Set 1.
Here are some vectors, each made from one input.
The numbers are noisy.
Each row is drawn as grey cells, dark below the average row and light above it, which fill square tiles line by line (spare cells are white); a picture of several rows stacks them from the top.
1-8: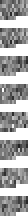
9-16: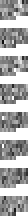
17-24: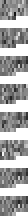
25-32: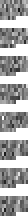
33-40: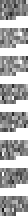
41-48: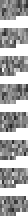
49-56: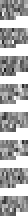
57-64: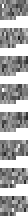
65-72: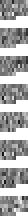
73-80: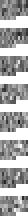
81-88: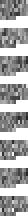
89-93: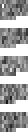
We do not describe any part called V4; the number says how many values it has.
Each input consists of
a true/false value, together with either a point on a 7-point line, or a value of V4.
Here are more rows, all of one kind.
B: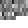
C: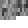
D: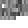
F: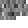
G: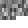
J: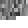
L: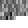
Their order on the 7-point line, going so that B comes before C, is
G, B, L, J, F, D, C.
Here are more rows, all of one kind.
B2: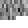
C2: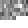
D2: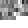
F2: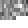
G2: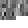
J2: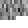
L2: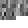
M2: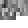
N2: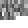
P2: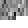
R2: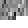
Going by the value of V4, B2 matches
J2 and N2.
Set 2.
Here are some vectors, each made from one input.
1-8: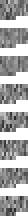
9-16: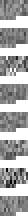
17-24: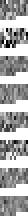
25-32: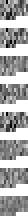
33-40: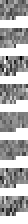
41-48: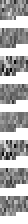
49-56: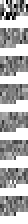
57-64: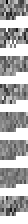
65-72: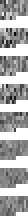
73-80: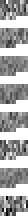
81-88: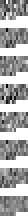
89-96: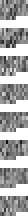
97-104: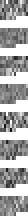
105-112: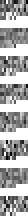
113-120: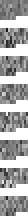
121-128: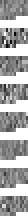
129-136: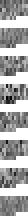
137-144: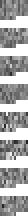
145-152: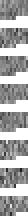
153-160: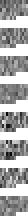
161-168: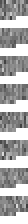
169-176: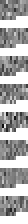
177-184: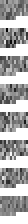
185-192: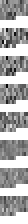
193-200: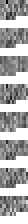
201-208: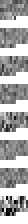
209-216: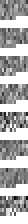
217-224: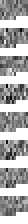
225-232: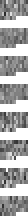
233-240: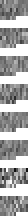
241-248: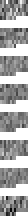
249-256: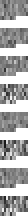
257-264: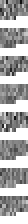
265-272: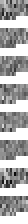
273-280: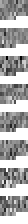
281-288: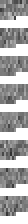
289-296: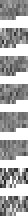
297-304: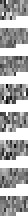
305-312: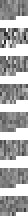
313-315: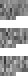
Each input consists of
either three true/false values, or a list of up to two points on a 13-point line.
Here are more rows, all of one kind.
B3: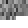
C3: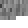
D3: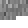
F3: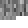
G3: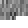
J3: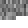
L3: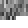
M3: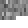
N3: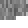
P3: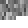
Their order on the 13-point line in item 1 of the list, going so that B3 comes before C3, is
B3, F3, J3, C3, L3, D3, G3, M3, N3, P3.
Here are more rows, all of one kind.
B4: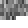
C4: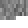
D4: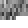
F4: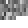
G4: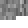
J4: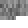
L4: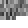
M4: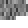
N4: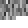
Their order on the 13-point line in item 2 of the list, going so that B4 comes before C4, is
N4, M4, B4, F4, L4, D4, J4, C4, G4.
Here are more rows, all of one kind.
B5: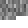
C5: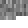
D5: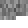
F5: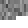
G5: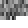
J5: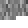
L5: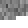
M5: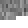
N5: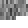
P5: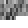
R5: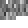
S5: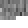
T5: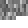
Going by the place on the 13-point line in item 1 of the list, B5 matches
D5 and T5.
